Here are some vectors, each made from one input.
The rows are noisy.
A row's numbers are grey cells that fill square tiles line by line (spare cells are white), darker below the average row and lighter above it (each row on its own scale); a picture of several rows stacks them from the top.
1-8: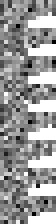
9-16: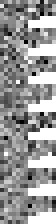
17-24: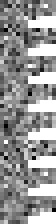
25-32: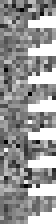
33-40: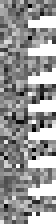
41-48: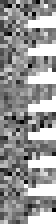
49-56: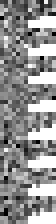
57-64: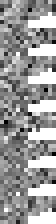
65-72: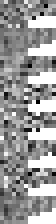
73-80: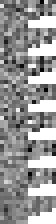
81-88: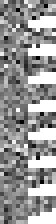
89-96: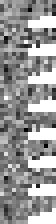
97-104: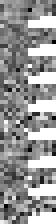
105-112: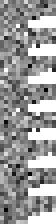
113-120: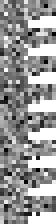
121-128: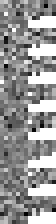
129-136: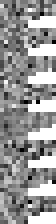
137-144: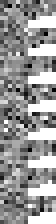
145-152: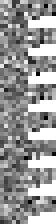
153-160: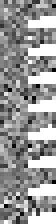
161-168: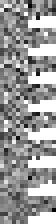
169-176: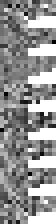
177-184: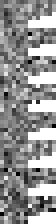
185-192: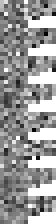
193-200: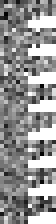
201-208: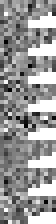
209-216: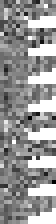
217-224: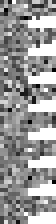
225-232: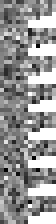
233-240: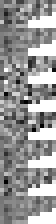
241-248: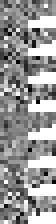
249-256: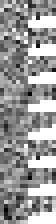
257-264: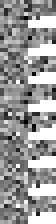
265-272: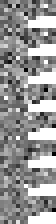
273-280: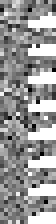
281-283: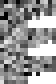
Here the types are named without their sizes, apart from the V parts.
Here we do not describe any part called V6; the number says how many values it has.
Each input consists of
a value of V6, together with a list of points on a line.
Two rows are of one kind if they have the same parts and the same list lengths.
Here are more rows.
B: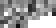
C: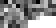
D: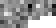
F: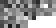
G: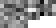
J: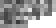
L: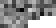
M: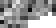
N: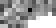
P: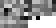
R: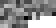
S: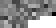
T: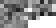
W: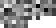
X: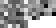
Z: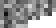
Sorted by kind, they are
B, D, J, X
C, R, S
F, L, M, N, P
G, T, W, Z

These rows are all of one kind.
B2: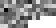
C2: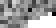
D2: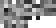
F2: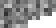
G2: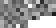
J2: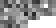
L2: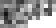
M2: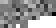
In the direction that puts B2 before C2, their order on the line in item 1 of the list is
B2, L2, G2, J2, C2, D2, M2, F2.
